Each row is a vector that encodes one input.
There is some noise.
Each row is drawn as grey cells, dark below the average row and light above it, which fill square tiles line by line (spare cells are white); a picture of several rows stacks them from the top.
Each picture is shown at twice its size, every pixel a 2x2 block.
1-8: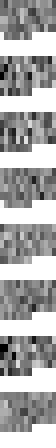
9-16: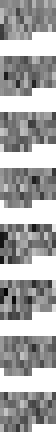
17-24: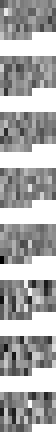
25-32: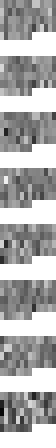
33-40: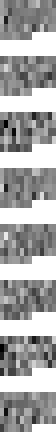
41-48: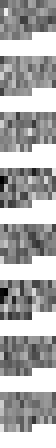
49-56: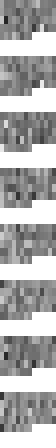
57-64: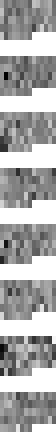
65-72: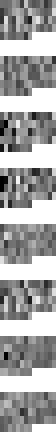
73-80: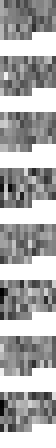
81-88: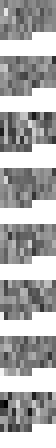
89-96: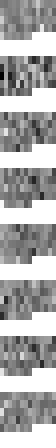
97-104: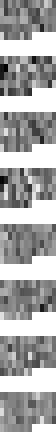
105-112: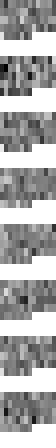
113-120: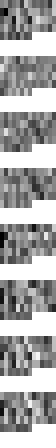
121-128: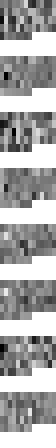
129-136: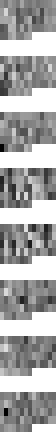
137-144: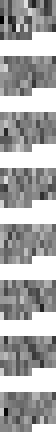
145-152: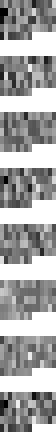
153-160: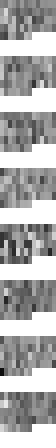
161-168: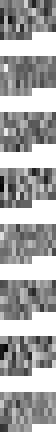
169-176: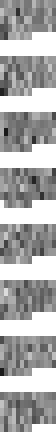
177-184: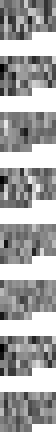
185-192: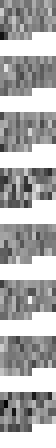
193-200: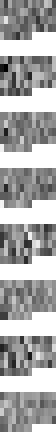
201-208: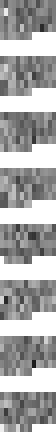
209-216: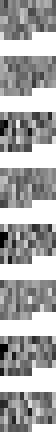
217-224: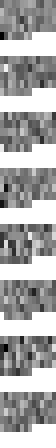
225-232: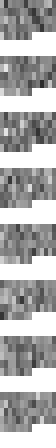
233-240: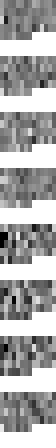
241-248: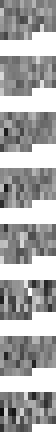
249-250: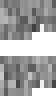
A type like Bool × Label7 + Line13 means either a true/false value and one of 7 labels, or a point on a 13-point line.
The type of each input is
(Circle15 + Unit) × Label6 + Label9 × Line7.
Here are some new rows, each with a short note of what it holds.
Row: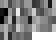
one of 9 labels and a point on a 7-point line
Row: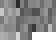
a point on a 15-point circle and one of 6 labels
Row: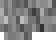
one of 6 labels
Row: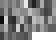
one of 9 labels and a point on a 7-point line
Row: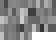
one of 6 labels
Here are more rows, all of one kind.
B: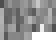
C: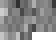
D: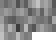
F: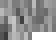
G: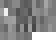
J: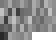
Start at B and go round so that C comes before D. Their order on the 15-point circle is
B, C, D, G, F, J.
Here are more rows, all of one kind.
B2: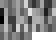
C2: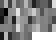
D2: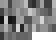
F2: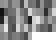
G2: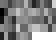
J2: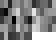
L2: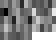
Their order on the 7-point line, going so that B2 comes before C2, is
D2, B2, F2, L2, J2, C2, G2.
